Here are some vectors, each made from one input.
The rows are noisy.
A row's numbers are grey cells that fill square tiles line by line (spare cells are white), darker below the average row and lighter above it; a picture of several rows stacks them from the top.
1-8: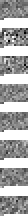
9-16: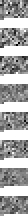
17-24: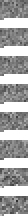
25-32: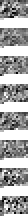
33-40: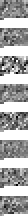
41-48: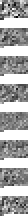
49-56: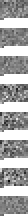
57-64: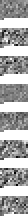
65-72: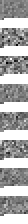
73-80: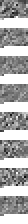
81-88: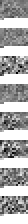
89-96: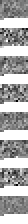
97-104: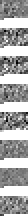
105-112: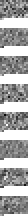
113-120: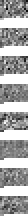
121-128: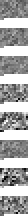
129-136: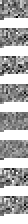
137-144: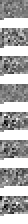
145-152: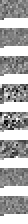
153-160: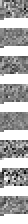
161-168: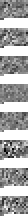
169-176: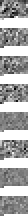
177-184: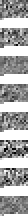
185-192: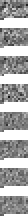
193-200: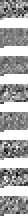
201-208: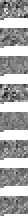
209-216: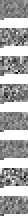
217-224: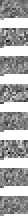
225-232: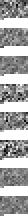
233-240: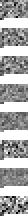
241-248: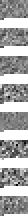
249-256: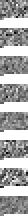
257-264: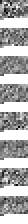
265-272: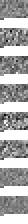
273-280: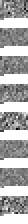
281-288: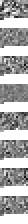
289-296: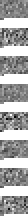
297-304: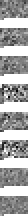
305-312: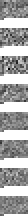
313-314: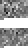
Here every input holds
either a point on a 6-point circle, or a fixed value, or four labels (each one of 11).
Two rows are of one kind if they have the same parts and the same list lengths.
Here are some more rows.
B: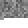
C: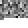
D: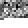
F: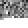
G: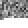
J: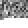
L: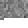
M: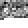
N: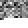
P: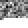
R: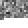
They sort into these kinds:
B, D, L, M
C, F, G, J, R
N, P

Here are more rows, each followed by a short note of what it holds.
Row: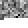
a point on a 6-point circle
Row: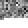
a point on a 6-point circle
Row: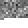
four labels (each one of 11)
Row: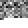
a fixed value
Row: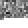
a point on a 6-point circle
